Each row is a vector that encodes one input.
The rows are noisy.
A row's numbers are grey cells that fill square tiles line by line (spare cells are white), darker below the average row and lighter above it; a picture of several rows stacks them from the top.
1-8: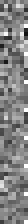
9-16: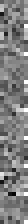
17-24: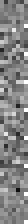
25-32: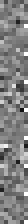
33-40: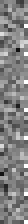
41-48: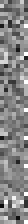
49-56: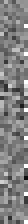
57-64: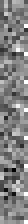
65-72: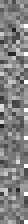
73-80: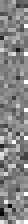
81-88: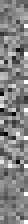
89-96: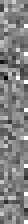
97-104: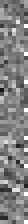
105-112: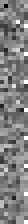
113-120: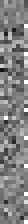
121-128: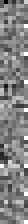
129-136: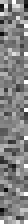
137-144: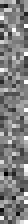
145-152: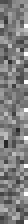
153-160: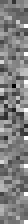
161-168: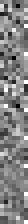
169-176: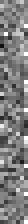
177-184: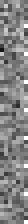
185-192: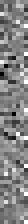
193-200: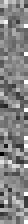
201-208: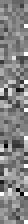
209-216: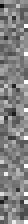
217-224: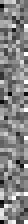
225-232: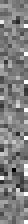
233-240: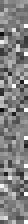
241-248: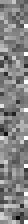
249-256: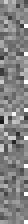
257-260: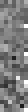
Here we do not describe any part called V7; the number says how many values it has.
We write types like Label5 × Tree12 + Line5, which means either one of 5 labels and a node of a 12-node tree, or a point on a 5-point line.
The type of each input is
(Bool × Bool × Bool × Bool + V7) × (Circle8 + Unit).
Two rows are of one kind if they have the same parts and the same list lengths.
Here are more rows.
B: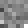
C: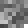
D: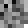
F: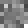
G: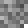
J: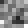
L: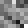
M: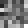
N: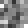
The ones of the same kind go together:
B, L, N
C, F, G
D
J, M

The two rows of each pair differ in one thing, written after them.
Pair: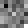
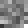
the place on the 8-point circle
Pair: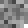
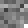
one of the four true/false values
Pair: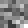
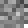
the place on the 8-point circle
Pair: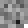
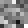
one of the four true/false values
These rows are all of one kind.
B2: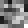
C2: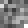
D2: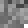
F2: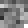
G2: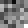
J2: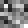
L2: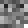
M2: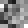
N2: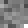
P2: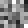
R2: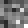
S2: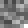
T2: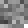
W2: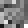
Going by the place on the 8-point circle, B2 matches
C2, F2 and M2.
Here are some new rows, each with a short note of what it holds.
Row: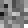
a point on an 8-point circle and a value of V7
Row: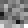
a point on an 8-point circle and a value of V7
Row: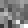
a point on an 8-point circle and four true/false values
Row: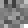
a point on an 8-point circle and four true/false values
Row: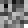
a point on an 8-point circle and four true/false values
